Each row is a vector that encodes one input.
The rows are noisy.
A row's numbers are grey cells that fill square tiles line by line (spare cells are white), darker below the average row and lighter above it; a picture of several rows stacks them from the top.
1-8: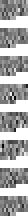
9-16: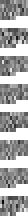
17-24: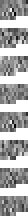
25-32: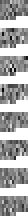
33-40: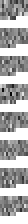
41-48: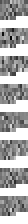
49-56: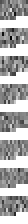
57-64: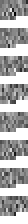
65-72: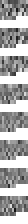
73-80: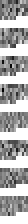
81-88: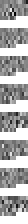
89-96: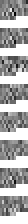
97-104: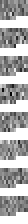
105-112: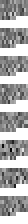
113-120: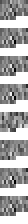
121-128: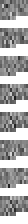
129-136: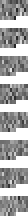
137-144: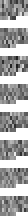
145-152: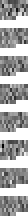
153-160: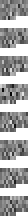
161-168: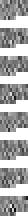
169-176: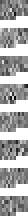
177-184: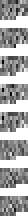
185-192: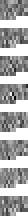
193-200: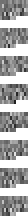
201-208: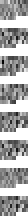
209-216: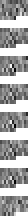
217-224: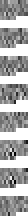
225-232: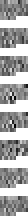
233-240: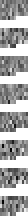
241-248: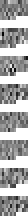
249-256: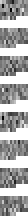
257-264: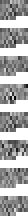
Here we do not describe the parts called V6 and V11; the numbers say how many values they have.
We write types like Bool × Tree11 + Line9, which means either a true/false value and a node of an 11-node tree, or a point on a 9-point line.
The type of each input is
(Bool × V11 + Unit) × Line7 + V6.
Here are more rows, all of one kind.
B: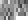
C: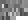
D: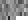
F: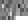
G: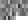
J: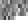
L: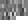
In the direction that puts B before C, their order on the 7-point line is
B, J, G, F, D, C, L.
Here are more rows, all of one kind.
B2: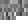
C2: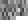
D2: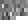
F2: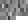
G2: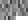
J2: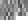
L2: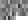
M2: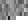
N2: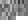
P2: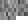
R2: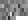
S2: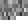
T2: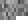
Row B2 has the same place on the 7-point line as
C2 and S2.
